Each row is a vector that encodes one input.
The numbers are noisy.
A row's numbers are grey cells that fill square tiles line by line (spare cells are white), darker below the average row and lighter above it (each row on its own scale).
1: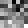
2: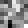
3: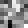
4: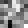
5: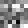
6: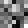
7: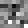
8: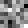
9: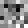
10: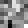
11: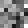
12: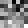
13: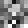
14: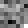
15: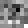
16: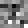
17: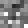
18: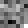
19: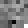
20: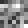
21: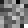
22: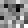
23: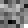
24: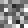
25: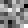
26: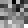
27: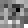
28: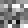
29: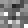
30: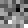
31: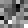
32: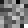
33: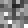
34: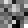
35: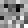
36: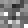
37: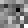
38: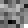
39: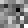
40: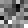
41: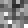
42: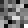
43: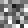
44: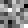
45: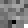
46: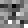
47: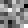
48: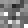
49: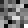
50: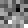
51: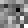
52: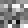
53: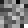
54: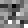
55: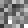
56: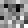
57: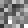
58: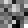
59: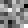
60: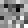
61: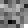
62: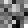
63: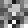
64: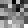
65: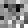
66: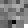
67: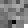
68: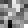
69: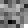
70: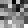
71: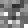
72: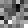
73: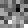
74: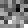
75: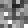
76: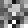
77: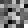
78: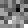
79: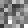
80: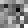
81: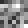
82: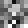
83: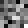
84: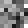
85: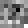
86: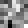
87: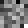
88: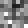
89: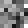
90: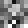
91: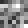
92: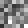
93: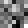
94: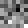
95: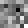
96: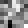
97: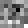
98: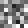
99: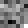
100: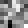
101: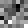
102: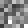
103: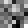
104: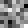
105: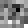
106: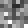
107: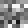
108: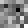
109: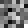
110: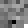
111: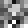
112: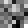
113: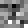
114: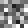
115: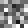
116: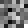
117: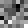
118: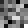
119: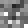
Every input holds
either a point on an 11-point line, or a point on a 12-point line.
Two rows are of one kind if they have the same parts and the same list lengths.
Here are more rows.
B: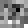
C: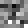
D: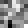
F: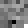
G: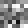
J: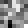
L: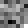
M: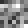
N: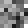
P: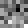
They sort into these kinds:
B, C, P
D, F, G, J, L, M, N

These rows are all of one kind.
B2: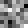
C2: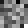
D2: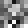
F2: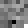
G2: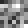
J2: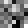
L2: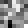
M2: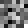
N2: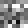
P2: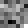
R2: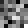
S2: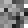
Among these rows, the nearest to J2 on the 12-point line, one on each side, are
D2 and S2.
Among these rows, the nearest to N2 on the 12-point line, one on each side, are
D2 and G2.
